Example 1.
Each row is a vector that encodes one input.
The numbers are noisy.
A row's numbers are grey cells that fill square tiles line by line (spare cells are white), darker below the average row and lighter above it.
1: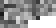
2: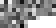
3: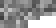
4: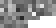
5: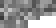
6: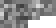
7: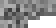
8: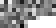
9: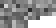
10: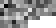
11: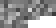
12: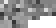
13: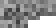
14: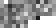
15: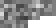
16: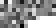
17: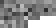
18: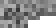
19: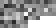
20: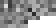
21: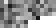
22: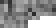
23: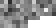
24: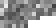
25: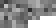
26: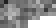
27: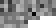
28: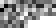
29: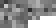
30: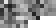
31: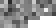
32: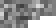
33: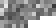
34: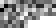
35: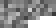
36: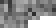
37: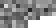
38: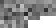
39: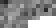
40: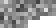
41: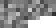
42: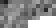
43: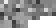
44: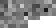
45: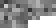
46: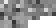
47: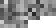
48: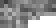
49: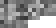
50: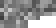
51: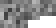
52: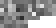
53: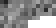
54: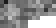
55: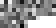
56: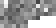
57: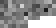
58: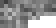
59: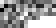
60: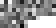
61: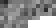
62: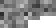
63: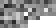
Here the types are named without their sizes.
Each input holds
a point on a line, together with either a fixed value, or four true/false values.
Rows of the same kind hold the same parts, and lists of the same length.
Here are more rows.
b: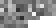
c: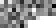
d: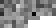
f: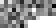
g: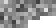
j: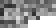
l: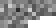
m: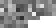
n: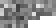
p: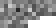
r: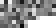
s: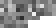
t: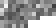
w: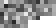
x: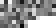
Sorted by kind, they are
b, d, g, j, l, m, n, p, s, t, w
c, f, r, x

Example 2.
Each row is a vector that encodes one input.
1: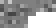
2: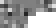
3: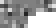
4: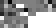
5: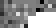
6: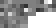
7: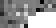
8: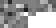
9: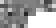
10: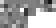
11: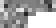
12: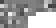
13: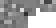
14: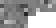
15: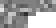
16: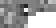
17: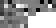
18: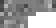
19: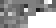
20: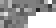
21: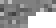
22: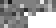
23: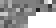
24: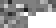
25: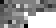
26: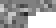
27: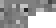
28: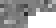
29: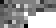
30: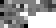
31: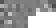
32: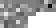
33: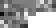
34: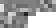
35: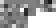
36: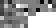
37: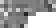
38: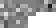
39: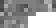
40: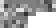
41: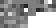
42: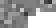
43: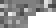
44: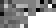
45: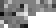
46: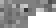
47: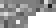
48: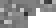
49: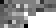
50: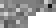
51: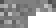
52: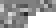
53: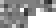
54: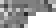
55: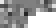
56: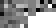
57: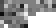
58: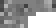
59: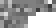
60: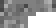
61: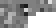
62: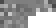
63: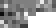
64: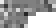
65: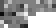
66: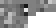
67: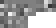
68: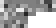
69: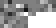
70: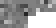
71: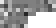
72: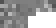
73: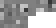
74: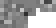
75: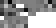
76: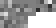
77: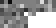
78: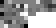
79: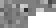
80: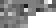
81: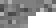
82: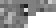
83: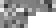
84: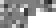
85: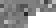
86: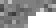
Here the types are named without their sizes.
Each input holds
either a point on a circle, or four true/false values.
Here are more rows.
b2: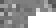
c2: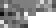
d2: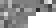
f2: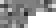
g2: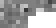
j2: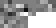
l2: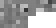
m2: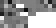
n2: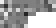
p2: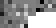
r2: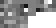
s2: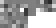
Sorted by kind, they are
b2, d2, f2, g2, l2, n2, r2, s2
c2, j2, m2, p2

